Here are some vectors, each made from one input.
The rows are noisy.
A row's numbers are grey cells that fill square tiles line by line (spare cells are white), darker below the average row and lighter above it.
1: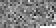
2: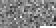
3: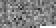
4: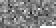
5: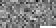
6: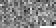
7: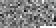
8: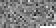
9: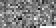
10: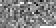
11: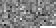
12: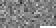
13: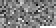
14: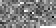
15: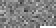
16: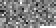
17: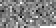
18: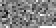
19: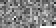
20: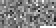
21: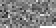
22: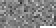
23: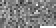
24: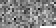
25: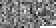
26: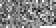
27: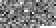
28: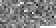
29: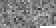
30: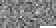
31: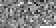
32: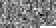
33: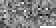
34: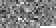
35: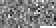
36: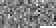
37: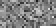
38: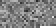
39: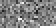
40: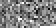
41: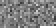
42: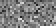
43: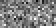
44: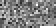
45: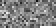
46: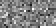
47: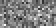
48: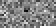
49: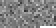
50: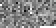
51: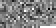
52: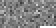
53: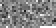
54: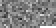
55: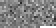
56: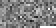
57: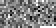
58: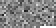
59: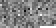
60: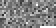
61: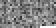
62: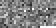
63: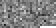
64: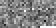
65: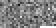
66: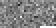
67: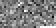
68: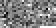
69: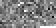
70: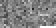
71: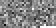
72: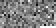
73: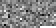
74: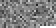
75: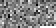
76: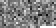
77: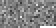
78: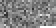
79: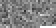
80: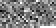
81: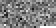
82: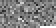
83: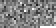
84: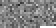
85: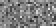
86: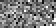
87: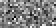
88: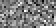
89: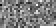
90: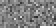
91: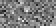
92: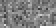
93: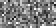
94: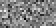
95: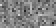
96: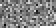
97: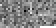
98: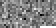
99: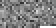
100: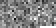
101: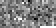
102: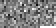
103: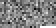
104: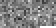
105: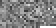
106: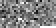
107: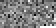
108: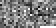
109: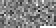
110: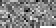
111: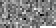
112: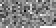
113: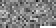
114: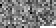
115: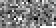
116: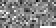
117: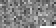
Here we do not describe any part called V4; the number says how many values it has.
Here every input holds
a true/false value, together with either one of 5 labels, or a point on a 5-point line and three values of V4.
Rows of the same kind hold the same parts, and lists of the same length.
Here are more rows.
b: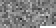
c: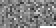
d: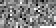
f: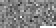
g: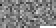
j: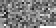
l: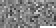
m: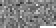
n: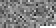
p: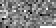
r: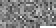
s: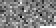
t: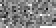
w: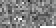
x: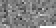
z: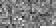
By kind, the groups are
b, c, f, g, j, l, m, r, t, x
d, n, p, s, w, z

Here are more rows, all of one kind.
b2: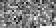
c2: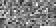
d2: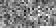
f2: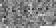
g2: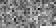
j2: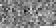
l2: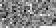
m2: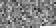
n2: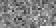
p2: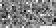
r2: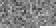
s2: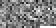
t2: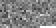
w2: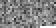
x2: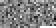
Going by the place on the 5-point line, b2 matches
f2, j2, n2 and r2.
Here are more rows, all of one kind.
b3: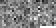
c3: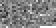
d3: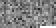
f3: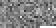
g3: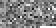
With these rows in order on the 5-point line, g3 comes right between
c3 and f3.
